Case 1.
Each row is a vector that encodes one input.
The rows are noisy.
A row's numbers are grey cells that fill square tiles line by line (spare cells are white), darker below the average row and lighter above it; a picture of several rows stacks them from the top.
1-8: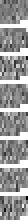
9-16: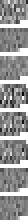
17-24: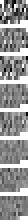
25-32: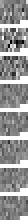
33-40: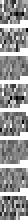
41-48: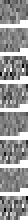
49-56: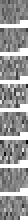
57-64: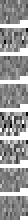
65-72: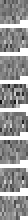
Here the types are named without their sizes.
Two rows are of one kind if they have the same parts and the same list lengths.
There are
2 kinds of row.
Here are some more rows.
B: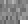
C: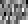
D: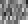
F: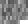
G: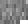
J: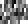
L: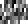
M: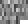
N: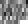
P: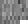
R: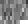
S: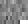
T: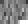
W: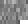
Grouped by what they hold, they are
B, C, D, F, G, M, N, P, R, S, T, W
J, L

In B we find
a label and a true/false value.
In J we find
a fixed value.
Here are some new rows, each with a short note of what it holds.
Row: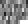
a label and a true/false value
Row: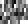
a fixed value
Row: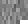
a label and a true/false value
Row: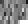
a label and a true/false value
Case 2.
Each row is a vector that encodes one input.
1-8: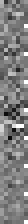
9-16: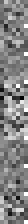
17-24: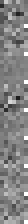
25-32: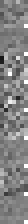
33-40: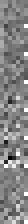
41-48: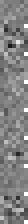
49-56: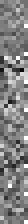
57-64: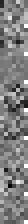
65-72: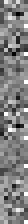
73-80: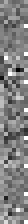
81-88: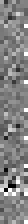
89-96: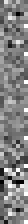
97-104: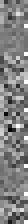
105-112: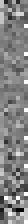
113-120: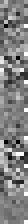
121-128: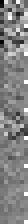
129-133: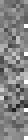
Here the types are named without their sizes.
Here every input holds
either a fixed value, or a label and a true/false value.
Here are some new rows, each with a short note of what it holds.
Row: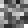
a label and a true/false value
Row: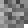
a label and a true/false value
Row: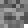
a label and a true/false value
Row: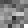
a fixed value
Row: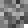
a label and a true/false value
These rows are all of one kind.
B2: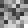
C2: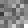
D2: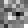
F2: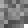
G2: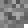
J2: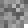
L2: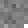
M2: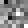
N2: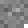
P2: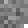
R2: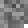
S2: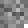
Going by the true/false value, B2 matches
G2, L2, P2 and R2.
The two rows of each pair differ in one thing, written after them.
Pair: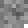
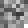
the true/false value
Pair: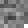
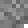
the label
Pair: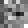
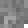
the label
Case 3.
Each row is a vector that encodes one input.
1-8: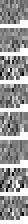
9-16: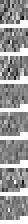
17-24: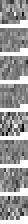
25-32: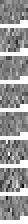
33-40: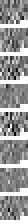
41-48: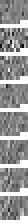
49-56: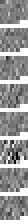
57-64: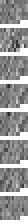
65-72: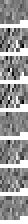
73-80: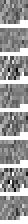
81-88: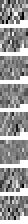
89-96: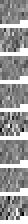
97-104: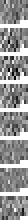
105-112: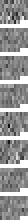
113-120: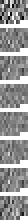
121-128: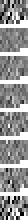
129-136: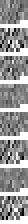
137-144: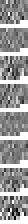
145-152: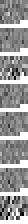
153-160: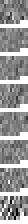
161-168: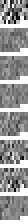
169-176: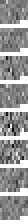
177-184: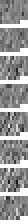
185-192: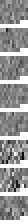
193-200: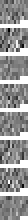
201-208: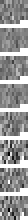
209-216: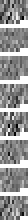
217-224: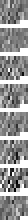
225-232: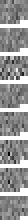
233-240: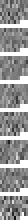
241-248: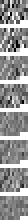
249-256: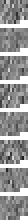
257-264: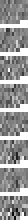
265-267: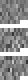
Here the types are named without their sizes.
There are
3 kinds of row.
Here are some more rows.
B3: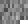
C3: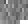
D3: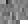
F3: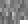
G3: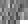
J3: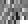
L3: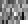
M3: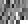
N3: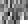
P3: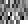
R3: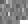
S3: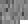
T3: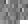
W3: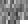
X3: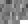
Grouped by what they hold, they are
B3, D3, M3, S3, X3
C3, F3, G3, J3, N3, P3, R3, T3, W3
L3

